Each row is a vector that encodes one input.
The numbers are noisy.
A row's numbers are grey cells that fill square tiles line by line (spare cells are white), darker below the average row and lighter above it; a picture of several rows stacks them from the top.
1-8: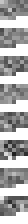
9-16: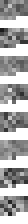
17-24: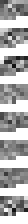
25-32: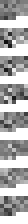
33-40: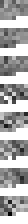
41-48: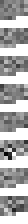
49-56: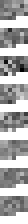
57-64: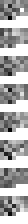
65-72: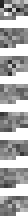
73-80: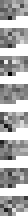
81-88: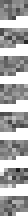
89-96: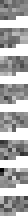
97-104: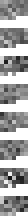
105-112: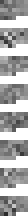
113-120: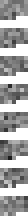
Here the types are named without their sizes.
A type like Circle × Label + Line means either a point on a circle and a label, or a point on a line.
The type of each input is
Bool × Bool × Bool × Bool + Label × Label.
